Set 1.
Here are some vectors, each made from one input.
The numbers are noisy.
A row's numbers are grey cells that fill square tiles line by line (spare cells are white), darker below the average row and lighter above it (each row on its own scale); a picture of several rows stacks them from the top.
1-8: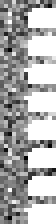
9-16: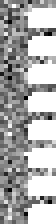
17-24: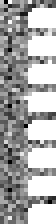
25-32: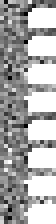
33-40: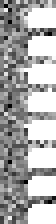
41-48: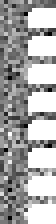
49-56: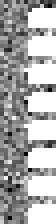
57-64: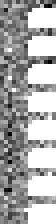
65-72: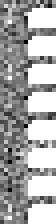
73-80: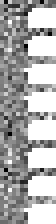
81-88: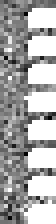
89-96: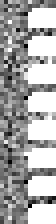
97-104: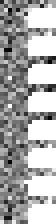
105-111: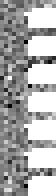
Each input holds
a point on a 7-point line and a true/false value.
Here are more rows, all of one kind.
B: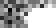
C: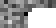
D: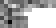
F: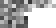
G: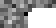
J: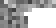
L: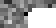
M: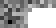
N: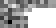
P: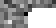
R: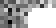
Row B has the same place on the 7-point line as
G, L, P and R.
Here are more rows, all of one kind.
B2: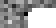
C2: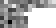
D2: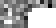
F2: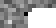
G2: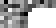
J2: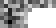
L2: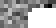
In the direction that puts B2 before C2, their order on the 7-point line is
G2, B2, F2, J2, L2, C2, D2.
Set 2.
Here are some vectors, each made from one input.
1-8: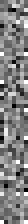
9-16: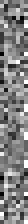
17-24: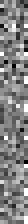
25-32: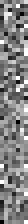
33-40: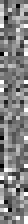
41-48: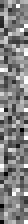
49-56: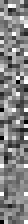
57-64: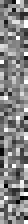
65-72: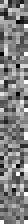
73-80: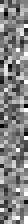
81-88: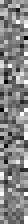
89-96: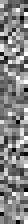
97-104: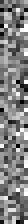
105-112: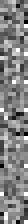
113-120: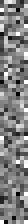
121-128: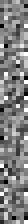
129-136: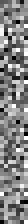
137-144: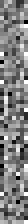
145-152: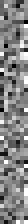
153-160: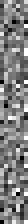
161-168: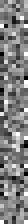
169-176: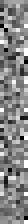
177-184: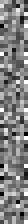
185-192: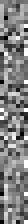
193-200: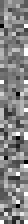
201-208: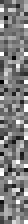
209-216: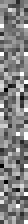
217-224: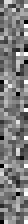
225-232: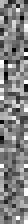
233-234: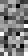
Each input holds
either one of 10 labels, or a node of a 15-node tree.
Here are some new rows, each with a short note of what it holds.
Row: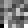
a node of a 15-node tree
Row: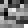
one of 10 labels
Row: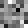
one of 10 labels
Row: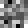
a node of a 15-node tree
